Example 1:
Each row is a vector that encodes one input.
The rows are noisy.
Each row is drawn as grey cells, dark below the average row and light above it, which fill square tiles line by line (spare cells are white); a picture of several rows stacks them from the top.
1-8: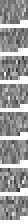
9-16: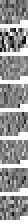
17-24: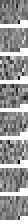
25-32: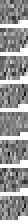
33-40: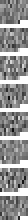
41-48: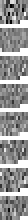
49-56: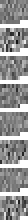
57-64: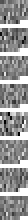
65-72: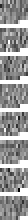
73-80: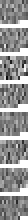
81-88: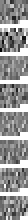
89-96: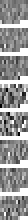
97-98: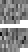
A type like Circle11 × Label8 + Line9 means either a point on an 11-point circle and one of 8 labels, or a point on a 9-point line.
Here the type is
List2(Line9).
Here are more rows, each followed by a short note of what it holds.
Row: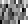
the empty list
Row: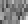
a list of one item
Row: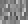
a list of two items
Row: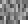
a list of two items
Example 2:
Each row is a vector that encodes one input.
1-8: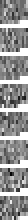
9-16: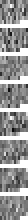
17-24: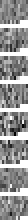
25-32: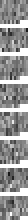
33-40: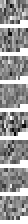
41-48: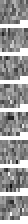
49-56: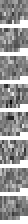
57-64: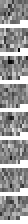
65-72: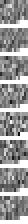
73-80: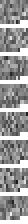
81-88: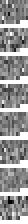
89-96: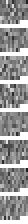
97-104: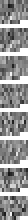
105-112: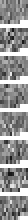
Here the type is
Label11 × Line9.
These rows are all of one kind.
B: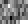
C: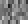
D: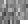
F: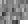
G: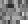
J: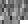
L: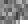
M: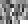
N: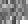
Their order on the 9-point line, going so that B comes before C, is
M, B, L, N, D, F, G, J, C.
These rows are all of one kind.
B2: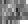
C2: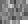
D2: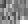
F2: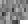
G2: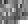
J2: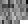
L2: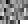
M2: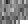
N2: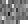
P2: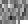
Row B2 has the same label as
C2 and N2.
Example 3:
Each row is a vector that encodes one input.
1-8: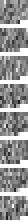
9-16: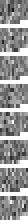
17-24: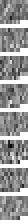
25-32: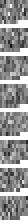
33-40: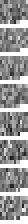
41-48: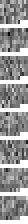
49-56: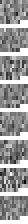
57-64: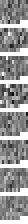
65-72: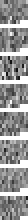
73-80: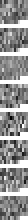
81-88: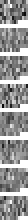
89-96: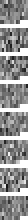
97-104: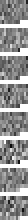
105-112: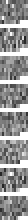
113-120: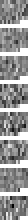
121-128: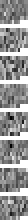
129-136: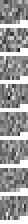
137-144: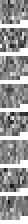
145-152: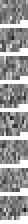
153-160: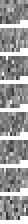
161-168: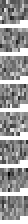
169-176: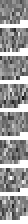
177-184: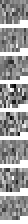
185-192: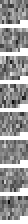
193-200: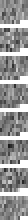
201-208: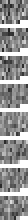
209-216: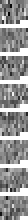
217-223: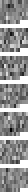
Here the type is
Label11 × Line9.
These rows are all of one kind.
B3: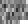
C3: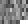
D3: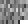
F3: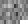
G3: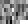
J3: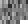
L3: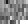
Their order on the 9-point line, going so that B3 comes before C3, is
B3, G3, L3, F3, D3, C3, J3.
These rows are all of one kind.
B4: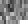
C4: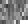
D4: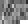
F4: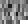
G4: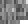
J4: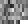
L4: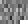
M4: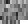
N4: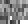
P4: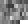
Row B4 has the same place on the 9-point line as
C4, J4 and P4.
